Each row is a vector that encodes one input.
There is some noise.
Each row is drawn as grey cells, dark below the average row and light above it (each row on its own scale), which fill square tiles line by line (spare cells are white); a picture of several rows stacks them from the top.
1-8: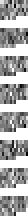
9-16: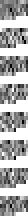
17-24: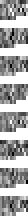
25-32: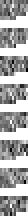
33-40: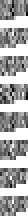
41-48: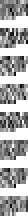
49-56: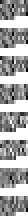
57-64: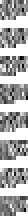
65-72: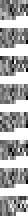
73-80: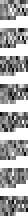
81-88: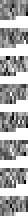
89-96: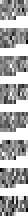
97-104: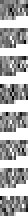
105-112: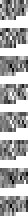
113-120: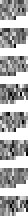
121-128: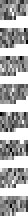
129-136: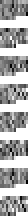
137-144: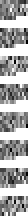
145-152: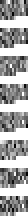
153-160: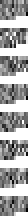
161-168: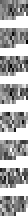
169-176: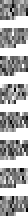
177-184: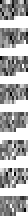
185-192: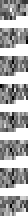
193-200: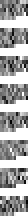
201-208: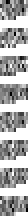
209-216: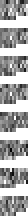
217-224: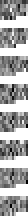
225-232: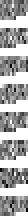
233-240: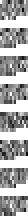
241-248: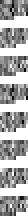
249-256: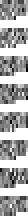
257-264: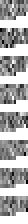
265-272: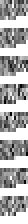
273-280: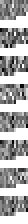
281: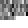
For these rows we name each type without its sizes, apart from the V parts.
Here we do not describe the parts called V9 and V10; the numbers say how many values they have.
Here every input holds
a true/false value, together with either a point on a line, or a value of V9 and a value of V10.
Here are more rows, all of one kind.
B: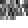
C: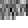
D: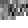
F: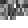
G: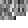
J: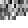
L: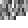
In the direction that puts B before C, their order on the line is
G, B, J, L, C, F, D.
